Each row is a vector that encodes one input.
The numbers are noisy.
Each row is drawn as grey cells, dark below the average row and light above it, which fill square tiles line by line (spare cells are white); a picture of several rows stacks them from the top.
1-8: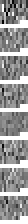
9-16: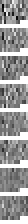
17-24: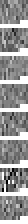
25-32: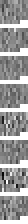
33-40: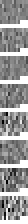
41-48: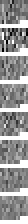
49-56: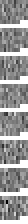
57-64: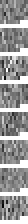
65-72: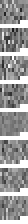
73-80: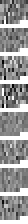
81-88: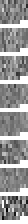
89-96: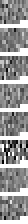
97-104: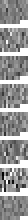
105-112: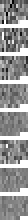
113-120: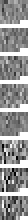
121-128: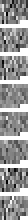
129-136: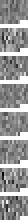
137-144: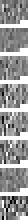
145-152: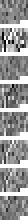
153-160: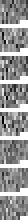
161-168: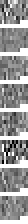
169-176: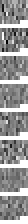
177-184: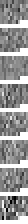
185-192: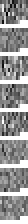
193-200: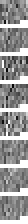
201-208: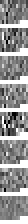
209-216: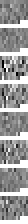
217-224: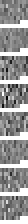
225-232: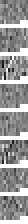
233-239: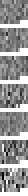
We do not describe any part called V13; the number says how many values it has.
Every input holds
a true/false value, together with either a node of a 16-node tree, or a value of V13.
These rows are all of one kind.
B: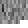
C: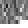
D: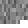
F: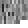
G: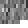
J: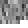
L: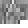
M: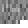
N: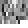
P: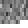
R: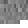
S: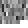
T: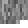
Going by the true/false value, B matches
S and T.
